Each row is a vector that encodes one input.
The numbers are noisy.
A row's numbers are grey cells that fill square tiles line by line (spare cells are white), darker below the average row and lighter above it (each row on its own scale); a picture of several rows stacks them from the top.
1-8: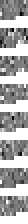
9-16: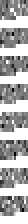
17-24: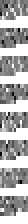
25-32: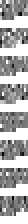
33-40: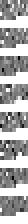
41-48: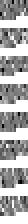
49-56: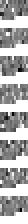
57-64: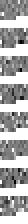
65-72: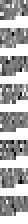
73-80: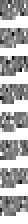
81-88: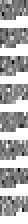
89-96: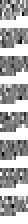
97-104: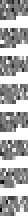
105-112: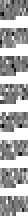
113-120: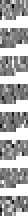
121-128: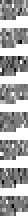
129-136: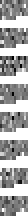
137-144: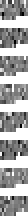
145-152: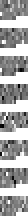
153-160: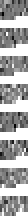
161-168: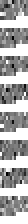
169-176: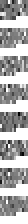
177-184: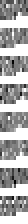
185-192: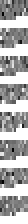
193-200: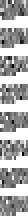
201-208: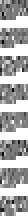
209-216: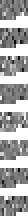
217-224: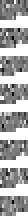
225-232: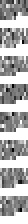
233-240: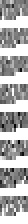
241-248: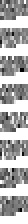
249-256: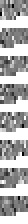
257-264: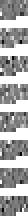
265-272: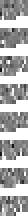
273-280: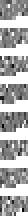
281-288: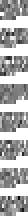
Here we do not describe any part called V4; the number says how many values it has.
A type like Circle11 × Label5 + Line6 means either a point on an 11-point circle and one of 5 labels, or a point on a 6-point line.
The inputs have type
(Bool × Bool × Bool + Unit) × Line10 × V4.
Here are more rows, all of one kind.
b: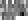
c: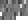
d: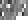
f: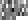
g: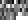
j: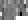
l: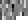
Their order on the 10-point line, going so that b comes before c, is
l, d, b, f, j, c, g.
